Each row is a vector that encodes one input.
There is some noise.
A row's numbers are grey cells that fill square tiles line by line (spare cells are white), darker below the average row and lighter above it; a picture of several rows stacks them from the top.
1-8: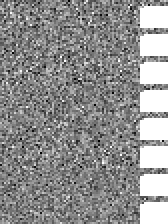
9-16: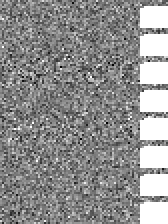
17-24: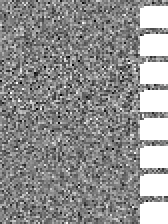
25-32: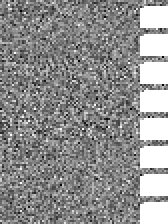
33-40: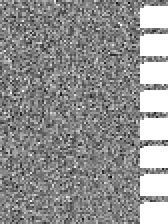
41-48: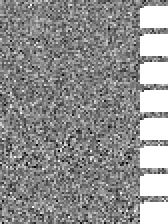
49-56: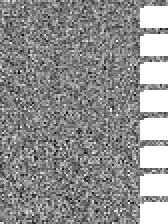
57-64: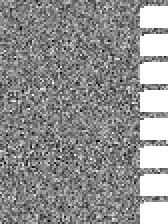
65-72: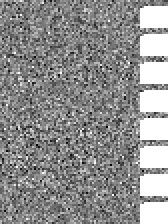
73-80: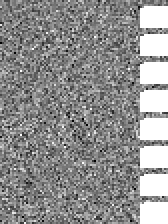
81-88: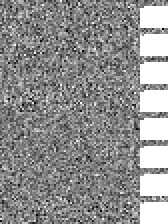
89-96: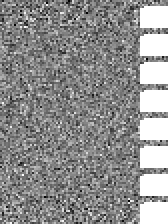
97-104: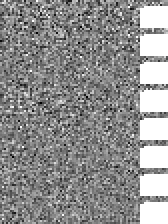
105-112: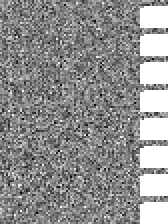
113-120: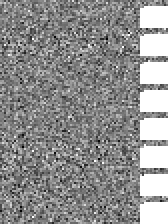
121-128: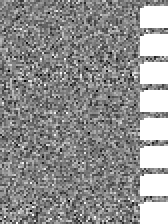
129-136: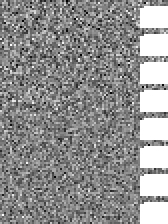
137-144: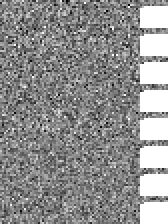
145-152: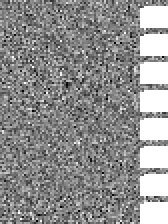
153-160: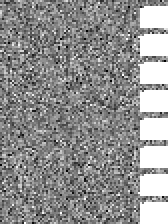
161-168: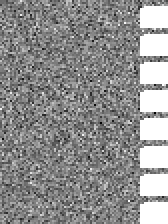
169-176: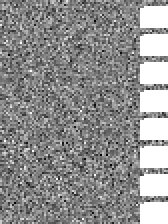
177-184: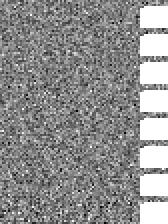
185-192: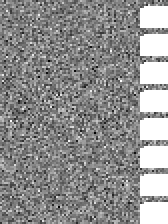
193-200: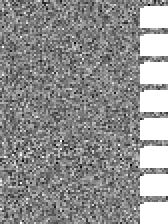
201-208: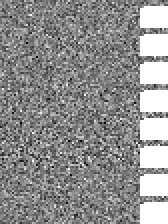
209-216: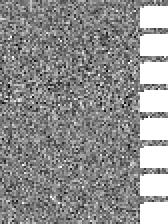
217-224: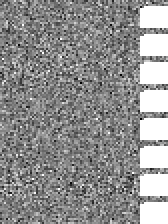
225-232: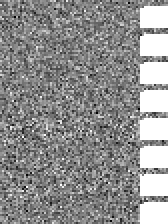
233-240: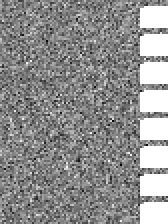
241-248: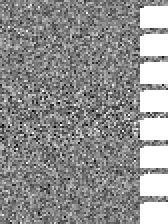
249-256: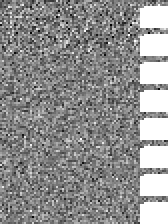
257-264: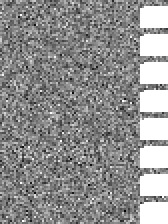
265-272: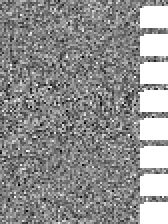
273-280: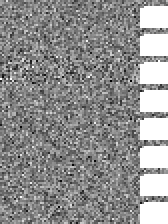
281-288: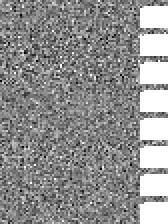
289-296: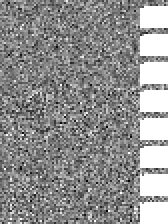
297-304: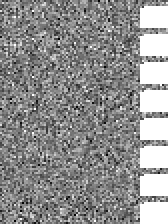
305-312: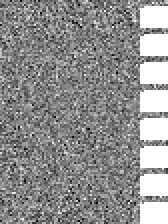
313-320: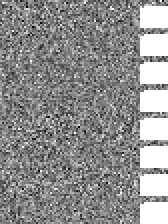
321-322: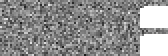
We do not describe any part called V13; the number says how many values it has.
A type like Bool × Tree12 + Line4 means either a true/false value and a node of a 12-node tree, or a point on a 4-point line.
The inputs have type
(Bool × Bool × Bool × Bool + V13) × Line10.
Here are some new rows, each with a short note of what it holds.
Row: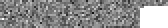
a point on a 10-point line and four true/false values
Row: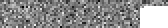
a point on a 10-point line and a value of V13
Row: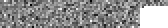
a point on a 10-point line and a value of V13
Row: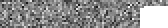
a point on a 10-point line and a value of V13
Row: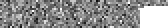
a point on a 10-point line and a value of V13
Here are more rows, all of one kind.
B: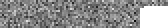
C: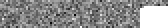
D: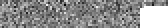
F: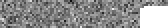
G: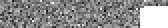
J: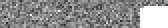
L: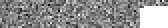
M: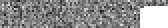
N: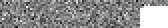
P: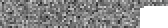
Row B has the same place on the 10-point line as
C, F and P.
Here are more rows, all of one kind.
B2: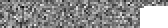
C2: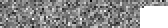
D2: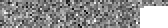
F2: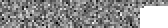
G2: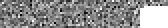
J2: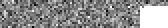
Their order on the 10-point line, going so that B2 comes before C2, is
D2, F2, B2, C2, J2, G2.
